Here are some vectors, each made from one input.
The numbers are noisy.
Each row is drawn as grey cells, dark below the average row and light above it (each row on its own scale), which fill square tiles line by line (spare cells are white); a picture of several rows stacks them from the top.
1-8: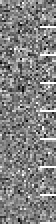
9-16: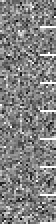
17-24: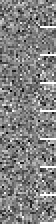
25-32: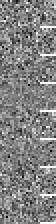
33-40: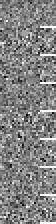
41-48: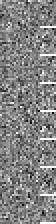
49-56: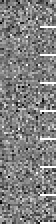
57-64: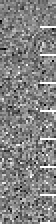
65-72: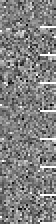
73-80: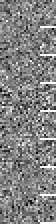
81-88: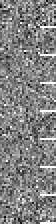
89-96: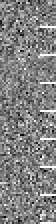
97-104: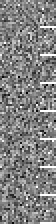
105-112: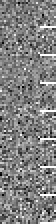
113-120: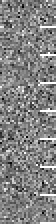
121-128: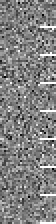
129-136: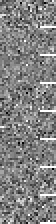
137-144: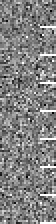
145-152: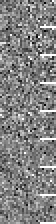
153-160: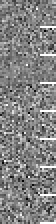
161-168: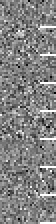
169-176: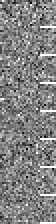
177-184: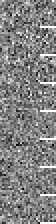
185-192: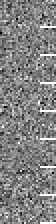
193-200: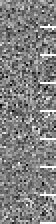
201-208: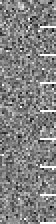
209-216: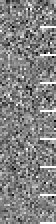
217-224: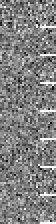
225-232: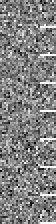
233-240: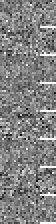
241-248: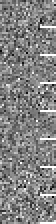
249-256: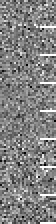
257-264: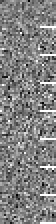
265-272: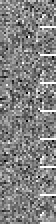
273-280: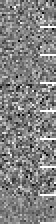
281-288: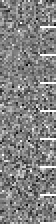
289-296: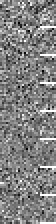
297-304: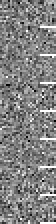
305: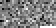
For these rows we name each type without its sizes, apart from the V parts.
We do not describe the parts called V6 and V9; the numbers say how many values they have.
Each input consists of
a label, a value of V6 and a value of V9, together with either a point on a circle, or a label.
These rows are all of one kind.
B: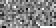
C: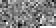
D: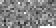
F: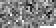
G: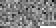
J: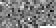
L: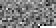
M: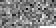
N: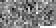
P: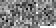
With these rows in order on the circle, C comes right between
D and M.
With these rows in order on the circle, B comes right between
G and L.
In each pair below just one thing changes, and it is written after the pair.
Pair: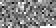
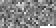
the value of V9
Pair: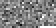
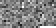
the value of V9
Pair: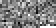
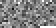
the place on the circle
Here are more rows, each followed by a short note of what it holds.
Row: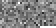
a point on a circle, a label, a value of V6 and a value of V9
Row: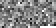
a point on a circle, a label, a value of V6 and a value of V9
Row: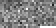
two labels, a value of V6 and a value of V9
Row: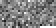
a point on a circle, a label, a value of V6 and a value of V9
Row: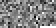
two labels, a value of V6 and a value of V9
